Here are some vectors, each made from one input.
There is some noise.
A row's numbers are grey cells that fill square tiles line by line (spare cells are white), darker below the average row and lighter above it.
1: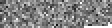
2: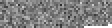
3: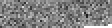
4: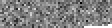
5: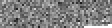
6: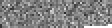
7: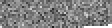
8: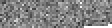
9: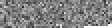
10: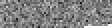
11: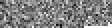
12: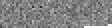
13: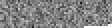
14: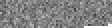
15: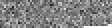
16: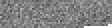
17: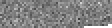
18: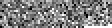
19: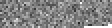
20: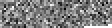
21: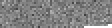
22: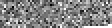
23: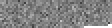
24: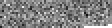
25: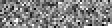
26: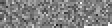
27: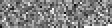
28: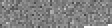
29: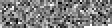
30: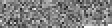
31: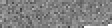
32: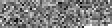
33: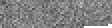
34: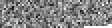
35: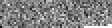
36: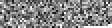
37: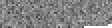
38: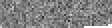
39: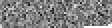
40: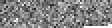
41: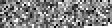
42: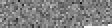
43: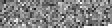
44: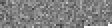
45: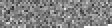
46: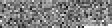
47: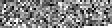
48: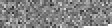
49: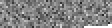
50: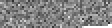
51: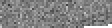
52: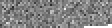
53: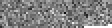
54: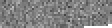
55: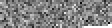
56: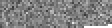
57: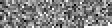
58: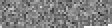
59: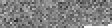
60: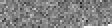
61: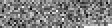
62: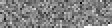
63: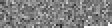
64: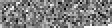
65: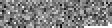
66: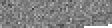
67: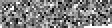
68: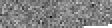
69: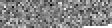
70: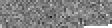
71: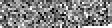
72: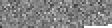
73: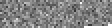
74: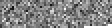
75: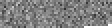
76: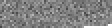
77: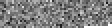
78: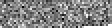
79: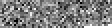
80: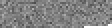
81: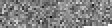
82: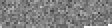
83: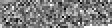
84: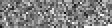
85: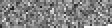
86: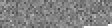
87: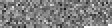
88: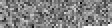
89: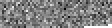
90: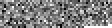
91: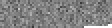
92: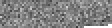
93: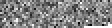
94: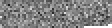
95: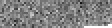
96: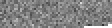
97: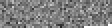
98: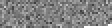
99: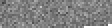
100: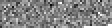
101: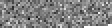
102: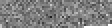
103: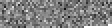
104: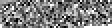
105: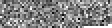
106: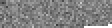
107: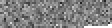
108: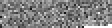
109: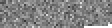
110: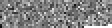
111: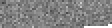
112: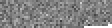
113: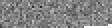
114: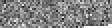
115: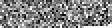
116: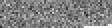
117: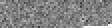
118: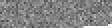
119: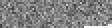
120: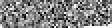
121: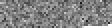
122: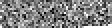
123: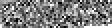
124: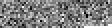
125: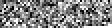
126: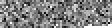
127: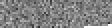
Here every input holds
either a node of a 12-node tree, or a list of up to two points on a 5-point line.
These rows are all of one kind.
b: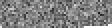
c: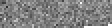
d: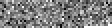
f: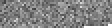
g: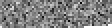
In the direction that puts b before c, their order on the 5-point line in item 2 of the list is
d, b, c, f, g.
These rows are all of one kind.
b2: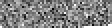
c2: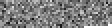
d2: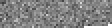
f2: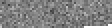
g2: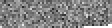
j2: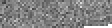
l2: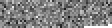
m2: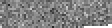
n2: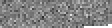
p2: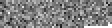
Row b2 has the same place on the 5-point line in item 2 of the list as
c2, g2 and m2.
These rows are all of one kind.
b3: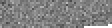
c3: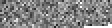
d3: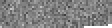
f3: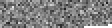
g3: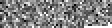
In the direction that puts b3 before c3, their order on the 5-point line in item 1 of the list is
b3, f3, c3, d3, g3.
